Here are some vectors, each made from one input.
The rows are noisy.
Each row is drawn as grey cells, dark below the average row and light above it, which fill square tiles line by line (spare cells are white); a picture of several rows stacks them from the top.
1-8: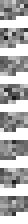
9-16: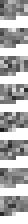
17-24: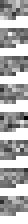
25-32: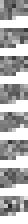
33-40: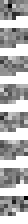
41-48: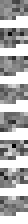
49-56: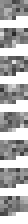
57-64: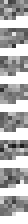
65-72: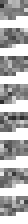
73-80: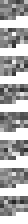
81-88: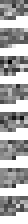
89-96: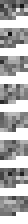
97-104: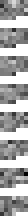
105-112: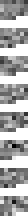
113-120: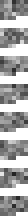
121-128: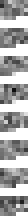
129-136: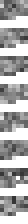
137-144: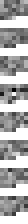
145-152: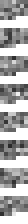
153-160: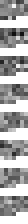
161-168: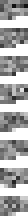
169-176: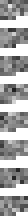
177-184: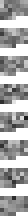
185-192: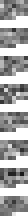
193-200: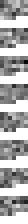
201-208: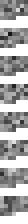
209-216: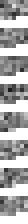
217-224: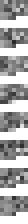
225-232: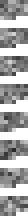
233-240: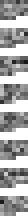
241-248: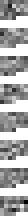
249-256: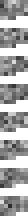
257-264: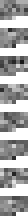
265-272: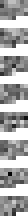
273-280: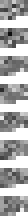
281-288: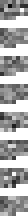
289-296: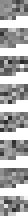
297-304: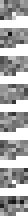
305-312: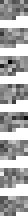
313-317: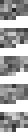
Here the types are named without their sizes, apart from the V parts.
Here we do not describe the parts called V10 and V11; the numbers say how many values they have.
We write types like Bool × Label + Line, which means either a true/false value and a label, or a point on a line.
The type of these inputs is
Bool × Bool × Bool + (Circle + V11) × V10 + Label.
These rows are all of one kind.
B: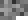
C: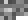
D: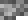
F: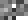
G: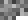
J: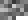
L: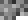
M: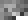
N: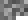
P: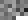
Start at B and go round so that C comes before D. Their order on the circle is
B, G, C, J, P, N, F, M, D, L.
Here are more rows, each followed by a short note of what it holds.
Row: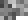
a label
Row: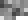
a label
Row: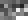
three true/false values
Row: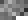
a point on a circle and a value of V10
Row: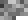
a label
